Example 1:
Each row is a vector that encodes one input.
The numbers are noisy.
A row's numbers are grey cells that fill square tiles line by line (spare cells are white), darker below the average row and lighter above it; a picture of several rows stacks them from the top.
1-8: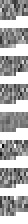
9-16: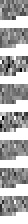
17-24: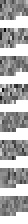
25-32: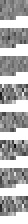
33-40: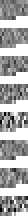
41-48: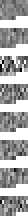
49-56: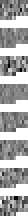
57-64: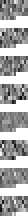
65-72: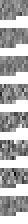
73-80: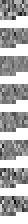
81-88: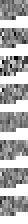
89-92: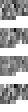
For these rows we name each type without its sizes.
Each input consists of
either a fixed value, or a label and a true/false value.
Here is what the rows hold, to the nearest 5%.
About 10% of them hold a fixed value. The rest hold a label and a true/false value.
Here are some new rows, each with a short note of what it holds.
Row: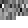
a fixed value
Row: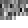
a fixed value
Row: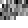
a label and a true/false value
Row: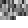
a label and a true/false value
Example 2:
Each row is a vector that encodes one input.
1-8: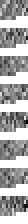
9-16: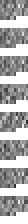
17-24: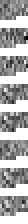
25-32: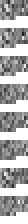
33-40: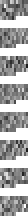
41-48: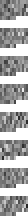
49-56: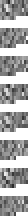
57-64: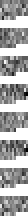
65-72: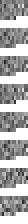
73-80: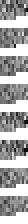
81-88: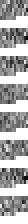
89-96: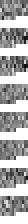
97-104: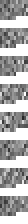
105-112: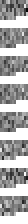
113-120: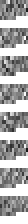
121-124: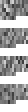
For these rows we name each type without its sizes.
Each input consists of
either a point on a line, or a node of a tree.
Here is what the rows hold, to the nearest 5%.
About 55% of them hold a point on a line. The rest hold a node of a tree.
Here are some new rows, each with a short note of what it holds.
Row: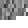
a node of a tree
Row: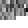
a point on a line
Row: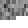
a node of a tree
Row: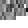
a point on a line
